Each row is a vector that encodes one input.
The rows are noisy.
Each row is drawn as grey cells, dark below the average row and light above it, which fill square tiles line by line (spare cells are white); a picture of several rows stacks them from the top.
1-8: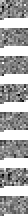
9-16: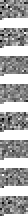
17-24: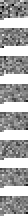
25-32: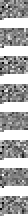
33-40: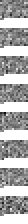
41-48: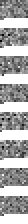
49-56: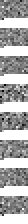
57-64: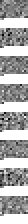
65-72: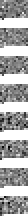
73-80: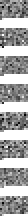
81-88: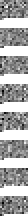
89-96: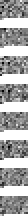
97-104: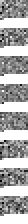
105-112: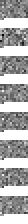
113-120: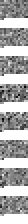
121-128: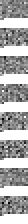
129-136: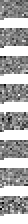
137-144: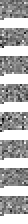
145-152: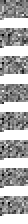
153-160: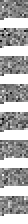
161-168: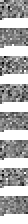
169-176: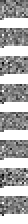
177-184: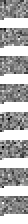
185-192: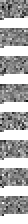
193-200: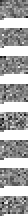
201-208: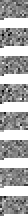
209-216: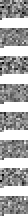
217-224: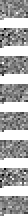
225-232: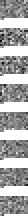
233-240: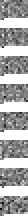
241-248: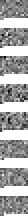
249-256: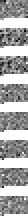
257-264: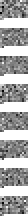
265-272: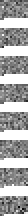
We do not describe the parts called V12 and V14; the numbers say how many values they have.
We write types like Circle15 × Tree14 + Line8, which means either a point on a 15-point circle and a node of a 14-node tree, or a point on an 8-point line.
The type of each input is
(Line8 × V12 + Tree13) × V14.
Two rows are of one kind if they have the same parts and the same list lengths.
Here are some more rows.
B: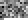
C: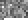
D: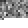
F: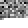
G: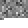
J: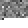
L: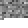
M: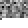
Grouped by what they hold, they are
B, F, M
C, D, G, J, L

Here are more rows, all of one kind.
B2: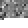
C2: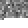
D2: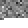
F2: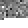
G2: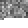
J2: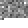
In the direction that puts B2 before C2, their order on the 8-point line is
F2, J2, G2, D2, B2, C2.
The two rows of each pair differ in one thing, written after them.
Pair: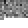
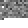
the value of V14
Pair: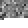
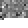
the place on the 8-point line
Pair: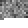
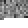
the value of V12
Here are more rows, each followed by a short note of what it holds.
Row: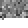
a point on an 8-point line, a value of V12 and a value of V14
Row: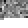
a point on an 8-point line, a value of V12 and a value of V14
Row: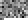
a node of a 13-node tree and a value of V14
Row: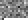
a point on an 8-point line, a value of V12 and a value of V14
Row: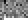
a point on an 8-point line, a value of V12 and a value of V14
